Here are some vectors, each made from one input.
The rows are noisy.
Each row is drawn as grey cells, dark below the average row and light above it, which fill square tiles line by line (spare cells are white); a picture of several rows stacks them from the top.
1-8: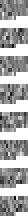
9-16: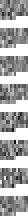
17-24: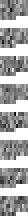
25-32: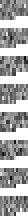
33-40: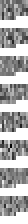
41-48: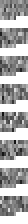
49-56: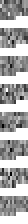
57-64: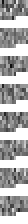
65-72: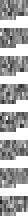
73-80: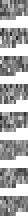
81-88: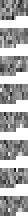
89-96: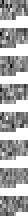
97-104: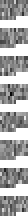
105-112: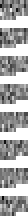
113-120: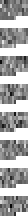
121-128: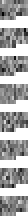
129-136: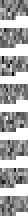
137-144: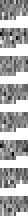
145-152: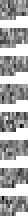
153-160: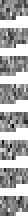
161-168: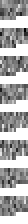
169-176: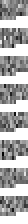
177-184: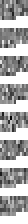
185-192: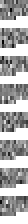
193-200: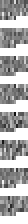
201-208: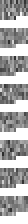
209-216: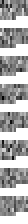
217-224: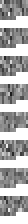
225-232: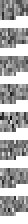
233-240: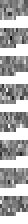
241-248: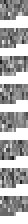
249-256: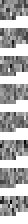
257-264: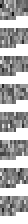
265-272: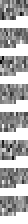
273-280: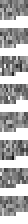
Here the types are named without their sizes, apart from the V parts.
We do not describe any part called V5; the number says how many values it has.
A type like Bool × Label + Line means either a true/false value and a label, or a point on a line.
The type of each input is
Circle × (Line + List(V5)).
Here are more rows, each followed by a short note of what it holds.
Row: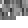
a point on a circle, together with a list of one item
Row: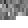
a point on a circle, together with a list of one item
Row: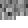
a point on a circle, together with a list of two items
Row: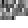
a point on a circle and a point on a line
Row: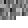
a point on a circle, together with a list of one item
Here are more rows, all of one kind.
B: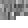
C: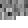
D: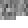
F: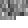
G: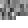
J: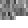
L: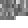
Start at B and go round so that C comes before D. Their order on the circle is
B, L, J, G, F, C, D.
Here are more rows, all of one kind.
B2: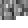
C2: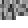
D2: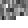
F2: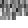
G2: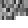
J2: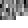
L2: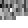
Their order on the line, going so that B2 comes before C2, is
J2, D2, B2, G2, C2, L2, F2.
